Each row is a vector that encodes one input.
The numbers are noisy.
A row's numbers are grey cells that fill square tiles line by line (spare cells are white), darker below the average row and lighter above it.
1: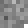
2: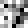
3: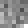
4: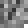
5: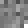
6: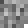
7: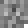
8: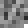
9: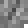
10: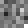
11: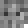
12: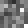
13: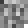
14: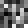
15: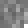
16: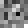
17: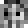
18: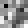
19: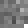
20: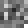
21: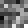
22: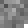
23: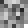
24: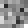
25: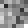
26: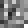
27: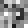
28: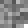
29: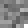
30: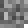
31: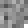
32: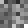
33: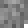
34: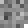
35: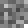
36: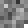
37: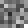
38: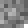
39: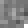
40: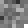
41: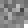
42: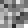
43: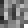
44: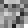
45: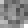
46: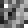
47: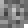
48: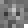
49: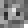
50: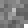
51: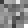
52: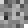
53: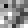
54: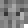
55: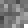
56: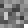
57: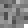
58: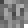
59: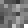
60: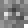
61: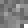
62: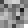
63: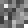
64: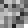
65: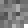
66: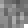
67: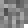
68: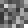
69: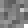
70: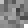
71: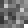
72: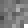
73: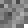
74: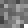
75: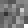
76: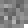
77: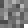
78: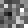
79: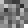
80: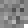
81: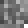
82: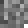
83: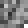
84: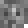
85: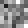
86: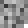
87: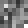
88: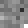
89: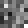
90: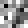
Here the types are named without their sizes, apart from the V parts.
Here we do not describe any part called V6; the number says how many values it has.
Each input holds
a value of V6, together with either a label, or three true/false values.
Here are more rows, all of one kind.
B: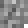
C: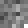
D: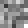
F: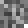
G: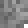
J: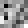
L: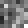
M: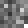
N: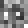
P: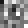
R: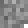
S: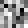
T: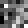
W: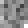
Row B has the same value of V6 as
G, J, P and R.
